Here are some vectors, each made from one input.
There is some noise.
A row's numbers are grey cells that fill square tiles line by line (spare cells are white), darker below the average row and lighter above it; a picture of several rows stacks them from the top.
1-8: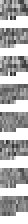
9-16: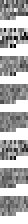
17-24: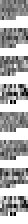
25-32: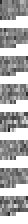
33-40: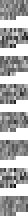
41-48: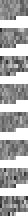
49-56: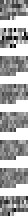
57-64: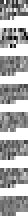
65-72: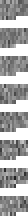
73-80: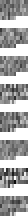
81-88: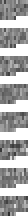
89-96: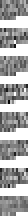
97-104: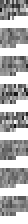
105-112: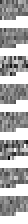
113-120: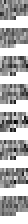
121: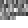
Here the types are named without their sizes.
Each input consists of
a point on a circle and a node of a tree, together with either a point on a circle, or a fixed value.
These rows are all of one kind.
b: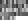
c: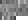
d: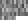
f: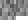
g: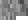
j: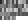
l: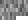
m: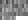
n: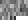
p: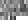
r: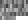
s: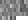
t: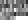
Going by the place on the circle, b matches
c, d, j and m.
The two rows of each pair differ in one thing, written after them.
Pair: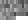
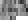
the place on the circle
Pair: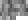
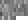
the place on the circle
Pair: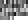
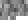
the node of the tree
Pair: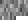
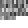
the node of the tree
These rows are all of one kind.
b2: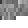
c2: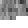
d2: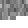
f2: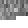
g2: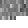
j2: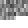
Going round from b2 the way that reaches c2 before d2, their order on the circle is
b2, g2, f2, c2, j2, d2.
